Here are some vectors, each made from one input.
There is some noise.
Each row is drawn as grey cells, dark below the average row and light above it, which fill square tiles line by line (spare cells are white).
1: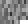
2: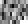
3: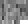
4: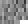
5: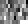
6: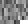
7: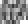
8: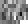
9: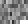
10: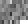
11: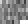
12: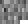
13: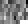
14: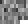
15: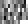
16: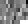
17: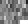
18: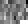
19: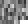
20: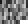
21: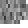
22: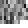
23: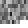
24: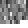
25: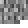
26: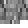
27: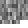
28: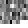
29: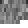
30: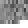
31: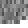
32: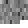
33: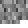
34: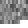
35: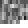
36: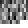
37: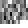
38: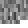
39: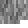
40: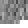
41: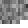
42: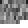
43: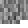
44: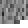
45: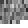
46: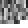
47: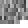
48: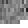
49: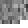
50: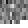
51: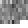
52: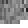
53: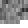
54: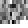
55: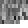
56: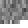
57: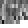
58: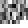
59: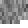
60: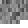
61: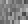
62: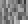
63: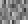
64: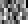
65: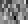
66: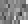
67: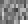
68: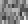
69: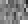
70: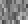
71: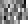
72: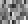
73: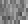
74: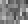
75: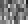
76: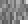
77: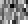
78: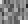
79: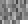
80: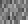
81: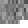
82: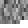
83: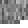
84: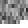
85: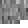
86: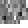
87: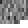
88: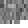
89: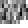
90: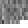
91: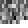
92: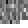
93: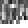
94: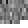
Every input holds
a point on a 9-point circle, together with either a point on a 9-point circle, or a point on a 7-point line.
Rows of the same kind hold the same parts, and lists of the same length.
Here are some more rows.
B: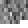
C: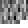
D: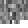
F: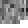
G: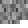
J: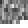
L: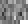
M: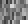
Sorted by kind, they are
B, C, D, F, L, M
G, J

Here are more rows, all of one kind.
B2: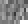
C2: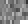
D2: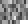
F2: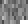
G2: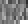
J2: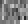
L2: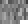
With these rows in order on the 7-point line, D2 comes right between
J2 and L2.
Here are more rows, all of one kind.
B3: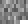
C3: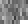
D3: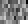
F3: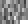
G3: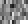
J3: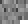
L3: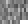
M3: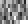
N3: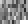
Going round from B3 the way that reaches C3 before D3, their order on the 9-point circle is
B3, F3, G3, M3, C3, N3, L3, D3, J3.
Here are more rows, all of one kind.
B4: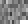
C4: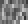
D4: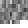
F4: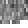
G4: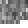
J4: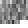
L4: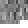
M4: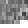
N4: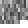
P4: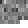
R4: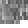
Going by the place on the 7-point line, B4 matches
C4 and G4.
